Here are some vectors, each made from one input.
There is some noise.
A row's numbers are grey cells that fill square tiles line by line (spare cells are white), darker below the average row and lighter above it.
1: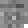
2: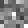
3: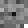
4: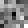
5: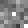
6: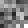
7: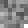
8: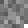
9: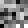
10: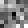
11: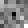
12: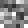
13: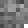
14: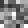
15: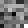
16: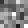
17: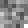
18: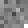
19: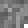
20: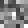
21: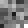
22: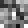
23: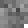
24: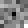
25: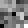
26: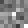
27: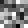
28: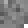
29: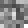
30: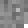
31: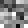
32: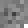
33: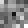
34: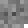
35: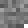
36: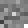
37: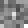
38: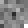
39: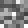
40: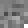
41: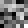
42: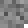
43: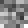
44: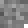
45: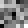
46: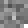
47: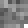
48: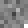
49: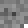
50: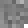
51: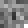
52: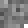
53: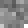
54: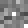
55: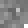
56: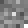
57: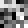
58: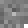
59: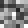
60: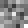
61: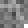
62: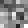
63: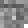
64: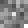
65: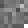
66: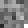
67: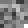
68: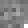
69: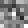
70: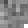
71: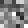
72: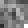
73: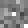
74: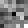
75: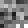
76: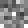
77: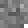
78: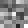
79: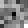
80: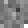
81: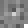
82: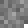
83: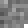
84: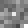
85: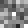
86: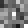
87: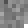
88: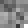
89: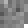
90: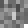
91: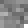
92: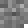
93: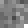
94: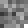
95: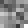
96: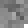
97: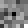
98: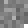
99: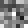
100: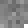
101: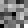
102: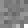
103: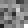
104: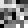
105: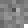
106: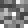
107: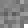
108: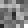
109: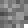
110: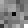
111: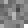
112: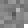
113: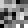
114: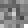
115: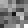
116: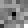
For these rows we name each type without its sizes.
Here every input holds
a true/false value, together with either a fixed value, or a node of a tree.
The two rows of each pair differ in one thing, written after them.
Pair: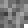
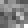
the node of the tree
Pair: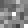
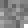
the true/false value
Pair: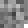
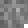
the node of the tree
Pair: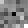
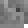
the true/false value
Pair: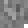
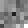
the true/false value
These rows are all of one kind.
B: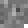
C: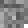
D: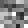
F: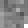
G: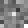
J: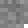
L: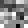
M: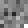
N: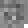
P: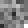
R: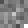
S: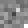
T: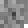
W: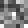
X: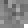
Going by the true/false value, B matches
G, P, R and W.
